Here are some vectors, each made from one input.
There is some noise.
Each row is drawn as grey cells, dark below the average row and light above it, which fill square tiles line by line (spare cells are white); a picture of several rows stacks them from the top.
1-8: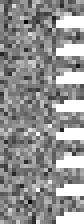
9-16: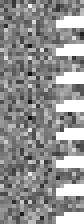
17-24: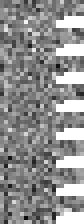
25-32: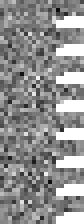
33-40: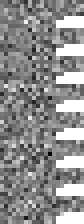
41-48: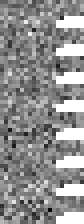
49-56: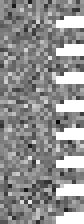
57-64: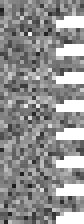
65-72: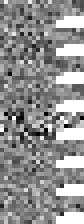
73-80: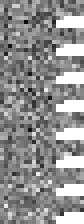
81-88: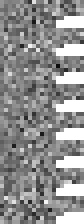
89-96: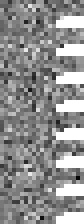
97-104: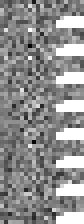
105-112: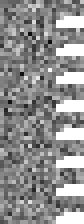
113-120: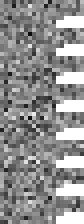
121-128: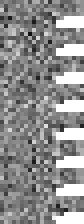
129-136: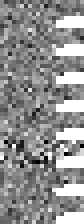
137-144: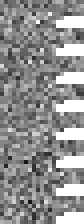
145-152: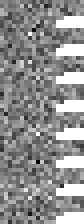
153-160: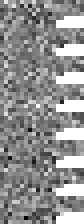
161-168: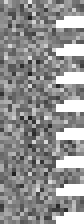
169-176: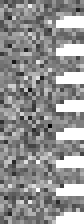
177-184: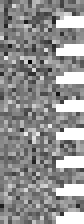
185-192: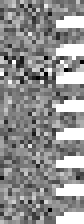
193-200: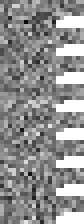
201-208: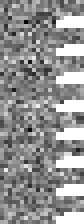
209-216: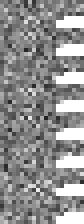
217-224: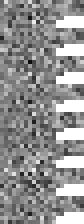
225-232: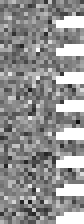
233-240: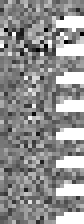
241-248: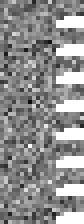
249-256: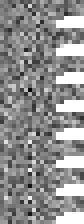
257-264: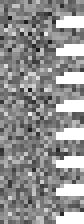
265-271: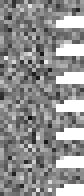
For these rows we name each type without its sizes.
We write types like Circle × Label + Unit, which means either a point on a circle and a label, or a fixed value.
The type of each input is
List(Line).
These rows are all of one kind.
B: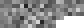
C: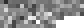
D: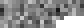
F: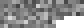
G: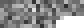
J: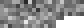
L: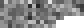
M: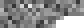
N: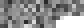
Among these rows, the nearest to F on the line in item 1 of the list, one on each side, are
D and J.
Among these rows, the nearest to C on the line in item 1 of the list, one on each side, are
B and J.
